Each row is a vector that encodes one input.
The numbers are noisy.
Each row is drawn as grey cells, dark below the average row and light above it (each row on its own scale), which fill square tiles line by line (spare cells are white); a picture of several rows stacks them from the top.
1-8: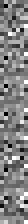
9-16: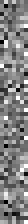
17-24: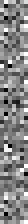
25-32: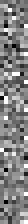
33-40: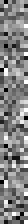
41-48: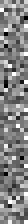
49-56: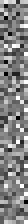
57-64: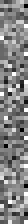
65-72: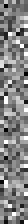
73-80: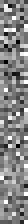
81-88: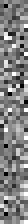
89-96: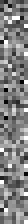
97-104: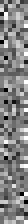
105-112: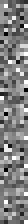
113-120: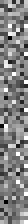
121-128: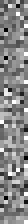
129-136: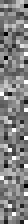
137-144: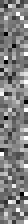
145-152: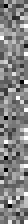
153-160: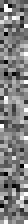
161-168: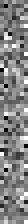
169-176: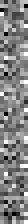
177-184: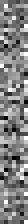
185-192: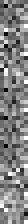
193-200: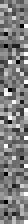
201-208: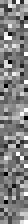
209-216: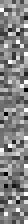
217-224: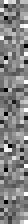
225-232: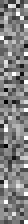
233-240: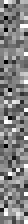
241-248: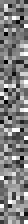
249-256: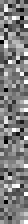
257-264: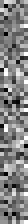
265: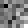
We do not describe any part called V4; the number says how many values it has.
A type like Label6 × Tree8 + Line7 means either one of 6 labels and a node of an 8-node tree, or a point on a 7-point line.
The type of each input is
Bool × Bool × Bool + Circle8 + V4.
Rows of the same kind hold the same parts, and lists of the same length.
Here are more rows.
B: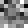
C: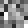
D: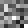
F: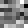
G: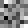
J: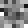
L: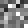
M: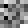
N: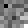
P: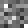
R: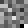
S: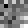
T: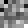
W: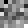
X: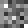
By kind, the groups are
B, F, J, T, W
C, G, L, M, N, S
D, P, R, X

